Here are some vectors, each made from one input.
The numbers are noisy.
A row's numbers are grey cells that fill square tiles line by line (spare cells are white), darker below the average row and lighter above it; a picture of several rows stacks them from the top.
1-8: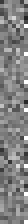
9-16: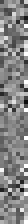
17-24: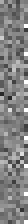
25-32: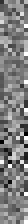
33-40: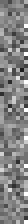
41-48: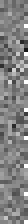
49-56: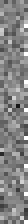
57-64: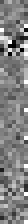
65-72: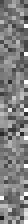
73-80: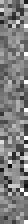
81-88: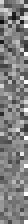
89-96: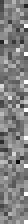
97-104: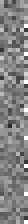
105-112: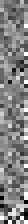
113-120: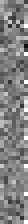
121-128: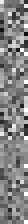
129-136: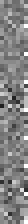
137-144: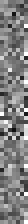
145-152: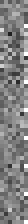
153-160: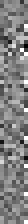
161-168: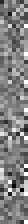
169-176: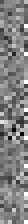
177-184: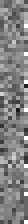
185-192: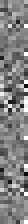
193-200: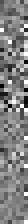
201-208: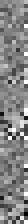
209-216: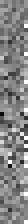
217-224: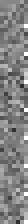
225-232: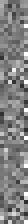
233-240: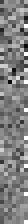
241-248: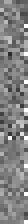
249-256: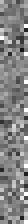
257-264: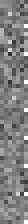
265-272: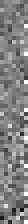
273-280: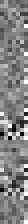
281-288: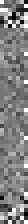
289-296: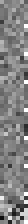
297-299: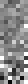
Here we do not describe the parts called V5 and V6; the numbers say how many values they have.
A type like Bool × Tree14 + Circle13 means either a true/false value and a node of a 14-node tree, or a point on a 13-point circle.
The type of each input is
Bool × V6 + Circle15 × V5.
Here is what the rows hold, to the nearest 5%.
About 85% of them hold a point on a 15-point circle and a value of V5. The rest hold a true/false value and a value of V6.
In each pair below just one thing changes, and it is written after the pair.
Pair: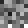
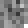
the true/false value
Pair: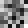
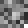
the value of V6
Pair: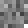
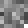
the true/false value
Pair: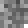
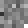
the value of V6
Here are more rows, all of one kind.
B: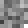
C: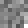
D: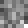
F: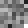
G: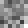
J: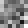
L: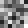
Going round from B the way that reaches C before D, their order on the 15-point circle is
B, C, F, J, G, D, L.
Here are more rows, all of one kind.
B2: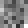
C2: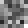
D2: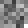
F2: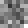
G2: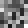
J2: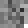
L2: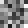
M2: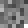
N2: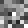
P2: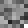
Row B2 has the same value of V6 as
D2, G2 and M2.
